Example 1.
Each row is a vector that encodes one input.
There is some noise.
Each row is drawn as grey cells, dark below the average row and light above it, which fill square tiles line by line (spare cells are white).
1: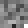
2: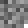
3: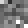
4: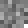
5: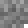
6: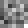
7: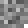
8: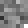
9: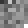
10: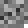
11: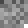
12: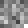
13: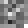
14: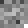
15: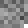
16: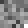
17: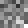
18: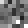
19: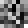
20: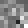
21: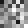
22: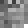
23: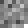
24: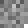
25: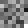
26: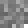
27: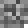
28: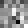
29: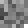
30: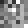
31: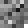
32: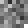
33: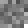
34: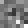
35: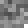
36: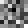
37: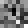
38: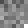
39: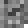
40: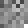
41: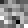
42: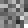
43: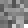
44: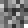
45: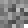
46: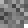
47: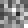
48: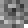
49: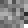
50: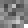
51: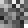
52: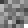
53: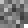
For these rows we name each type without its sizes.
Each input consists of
four true/false values.
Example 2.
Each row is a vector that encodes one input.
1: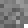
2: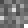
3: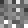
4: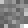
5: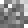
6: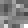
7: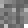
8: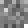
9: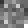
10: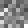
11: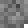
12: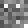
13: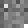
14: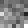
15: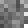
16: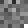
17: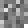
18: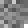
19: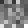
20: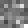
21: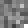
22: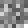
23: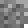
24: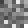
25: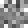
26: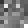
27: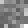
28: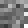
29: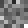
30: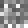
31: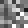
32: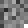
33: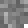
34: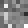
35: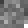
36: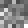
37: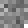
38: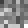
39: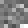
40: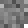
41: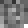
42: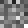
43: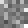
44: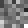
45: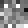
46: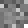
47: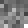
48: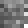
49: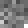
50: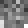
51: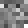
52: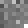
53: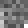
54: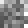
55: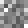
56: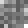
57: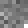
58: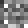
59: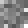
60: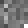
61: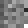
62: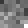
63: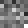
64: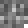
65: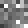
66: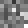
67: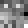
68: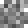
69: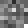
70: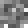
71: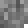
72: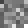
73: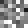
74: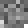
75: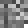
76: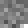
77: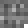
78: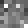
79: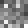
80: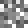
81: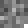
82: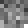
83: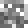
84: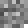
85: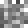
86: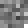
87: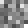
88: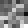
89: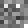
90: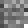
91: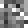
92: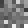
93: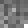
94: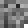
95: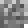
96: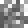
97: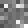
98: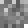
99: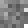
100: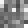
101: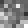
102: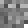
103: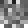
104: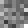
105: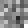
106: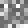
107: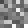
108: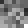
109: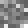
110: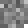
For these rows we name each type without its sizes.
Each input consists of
three true/false values.
